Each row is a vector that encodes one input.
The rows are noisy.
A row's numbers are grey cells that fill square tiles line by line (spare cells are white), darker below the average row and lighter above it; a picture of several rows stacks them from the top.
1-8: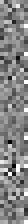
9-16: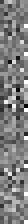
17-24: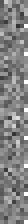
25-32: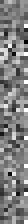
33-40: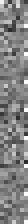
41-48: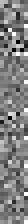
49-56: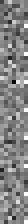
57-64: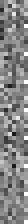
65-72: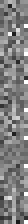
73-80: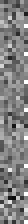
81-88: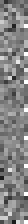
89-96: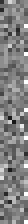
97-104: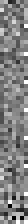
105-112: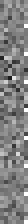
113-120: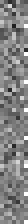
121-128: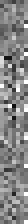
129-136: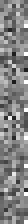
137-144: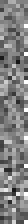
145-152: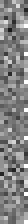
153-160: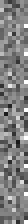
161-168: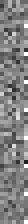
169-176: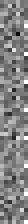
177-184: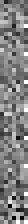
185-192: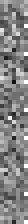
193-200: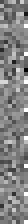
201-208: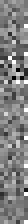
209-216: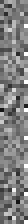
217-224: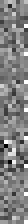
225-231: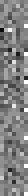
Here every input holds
a list of up to two points on a 6-point line.
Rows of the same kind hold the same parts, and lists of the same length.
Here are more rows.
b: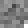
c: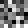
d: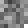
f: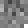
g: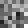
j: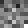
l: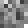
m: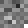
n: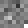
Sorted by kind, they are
b, g, l
c
d, f, j, m, n

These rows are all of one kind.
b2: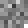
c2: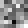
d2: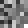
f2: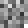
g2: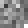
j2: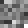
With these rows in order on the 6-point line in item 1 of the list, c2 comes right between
f2 and g2.
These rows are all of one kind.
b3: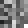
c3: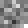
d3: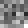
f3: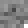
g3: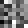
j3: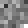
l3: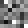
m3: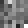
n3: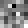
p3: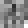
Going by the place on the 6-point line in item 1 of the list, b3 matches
d3 and g3.
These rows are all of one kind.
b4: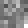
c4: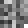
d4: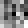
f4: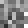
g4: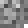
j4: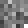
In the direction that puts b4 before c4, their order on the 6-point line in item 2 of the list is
j4, d4, b4, c4, f4, g4.
